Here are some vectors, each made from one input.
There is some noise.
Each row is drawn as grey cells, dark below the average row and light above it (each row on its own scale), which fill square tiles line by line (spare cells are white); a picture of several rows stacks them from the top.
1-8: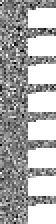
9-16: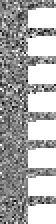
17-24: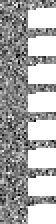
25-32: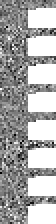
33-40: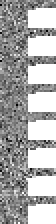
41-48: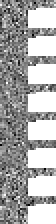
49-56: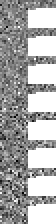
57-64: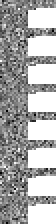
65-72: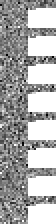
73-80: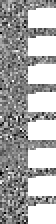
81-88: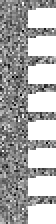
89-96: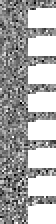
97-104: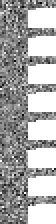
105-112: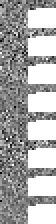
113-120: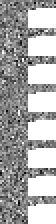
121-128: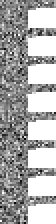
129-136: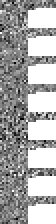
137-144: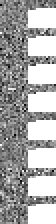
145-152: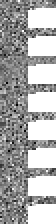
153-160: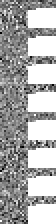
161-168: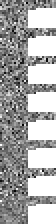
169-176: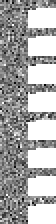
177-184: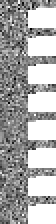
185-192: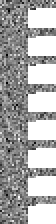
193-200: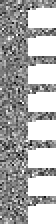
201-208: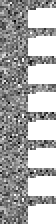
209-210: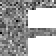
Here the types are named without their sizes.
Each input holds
a label, together with either a point on a circle, or a node of a tree.
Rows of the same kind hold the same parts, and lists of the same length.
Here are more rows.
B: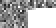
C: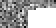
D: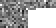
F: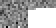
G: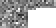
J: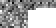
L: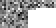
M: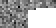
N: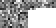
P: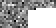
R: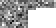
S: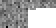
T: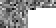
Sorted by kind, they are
B, G, J, L, N, R
C, D, F, M, P, S, T

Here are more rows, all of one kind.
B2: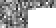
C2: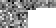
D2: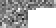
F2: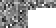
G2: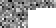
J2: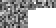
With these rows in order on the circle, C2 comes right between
F2 and G2.
